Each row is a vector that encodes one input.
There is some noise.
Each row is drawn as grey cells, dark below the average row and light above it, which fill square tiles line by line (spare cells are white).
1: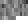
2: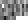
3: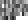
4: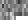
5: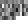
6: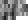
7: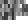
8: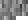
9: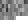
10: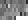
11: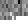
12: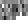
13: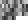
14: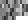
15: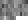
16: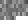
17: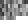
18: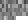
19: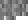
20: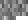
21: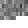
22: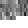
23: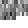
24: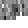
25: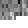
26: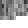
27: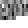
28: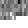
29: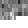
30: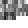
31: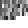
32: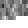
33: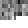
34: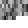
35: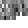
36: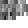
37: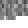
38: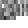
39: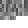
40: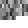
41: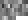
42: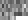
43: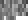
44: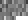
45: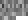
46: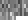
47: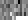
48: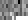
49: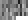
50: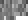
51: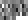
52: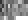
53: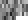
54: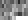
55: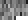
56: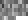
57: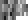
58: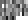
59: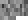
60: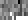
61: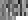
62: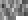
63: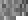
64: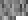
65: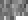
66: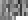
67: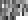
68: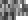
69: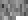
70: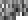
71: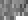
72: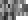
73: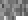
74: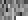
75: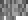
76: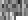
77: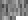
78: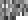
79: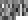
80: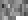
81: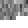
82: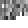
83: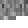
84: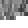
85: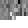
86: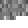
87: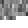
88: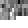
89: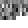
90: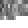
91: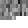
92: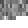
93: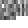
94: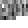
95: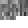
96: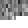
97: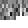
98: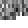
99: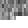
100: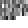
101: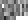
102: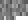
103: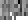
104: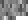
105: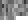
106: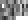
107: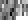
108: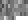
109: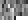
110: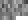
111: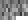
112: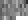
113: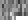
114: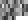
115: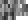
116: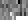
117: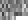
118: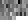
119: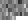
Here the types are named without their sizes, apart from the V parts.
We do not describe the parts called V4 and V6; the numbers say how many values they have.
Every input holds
either a point on each of two circles and a value of V4, or a value of V6.
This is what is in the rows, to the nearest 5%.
About 65% of them hold a point on each of two circles and a value of V4. The rest hold a value of V6.
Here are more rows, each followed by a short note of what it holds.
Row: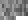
a point on each of two circles and a value of V4
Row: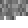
a point on each of two circles and a value of V4
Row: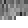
a point on each of two circles and a value of V4
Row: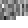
a value of V6
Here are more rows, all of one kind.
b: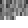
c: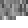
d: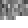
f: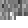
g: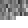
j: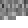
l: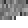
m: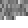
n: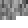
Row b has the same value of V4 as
c, j and m.
